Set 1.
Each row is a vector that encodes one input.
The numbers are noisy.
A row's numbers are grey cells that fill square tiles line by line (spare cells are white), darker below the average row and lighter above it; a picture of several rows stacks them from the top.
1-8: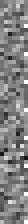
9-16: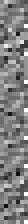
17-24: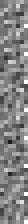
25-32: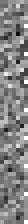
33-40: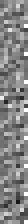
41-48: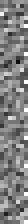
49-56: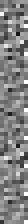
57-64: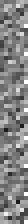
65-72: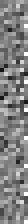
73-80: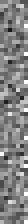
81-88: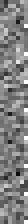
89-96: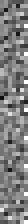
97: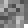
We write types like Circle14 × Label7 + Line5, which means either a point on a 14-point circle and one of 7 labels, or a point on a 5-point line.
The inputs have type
Bool × Bool × Bool × Bool.
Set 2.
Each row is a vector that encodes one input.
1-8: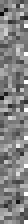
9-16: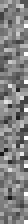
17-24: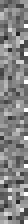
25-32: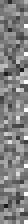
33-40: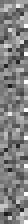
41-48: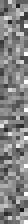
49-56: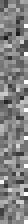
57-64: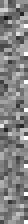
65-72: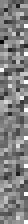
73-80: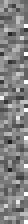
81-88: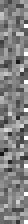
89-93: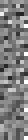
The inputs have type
Bool × Bool × Bool × Bool.
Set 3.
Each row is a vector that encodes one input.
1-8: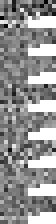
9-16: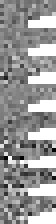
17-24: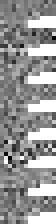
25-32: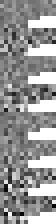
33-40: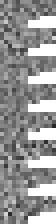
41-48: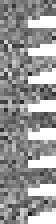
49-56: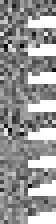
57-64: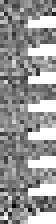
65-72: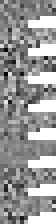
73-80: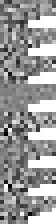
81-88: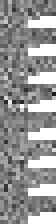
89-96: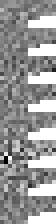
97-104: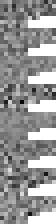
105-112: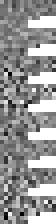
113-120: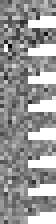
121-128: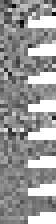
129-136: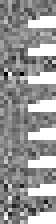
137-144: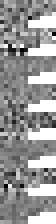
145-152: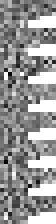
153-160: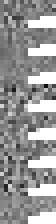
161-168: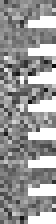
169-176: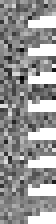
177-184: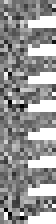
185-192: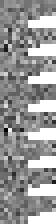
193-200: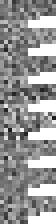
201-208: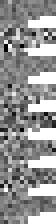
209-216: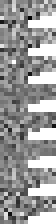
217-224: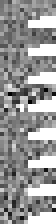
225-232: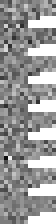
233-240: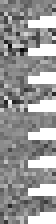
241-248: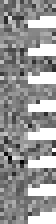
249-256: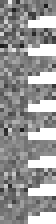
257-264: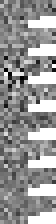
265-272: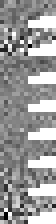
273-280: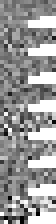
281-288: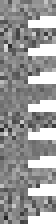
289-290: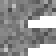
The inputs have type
Circle19.
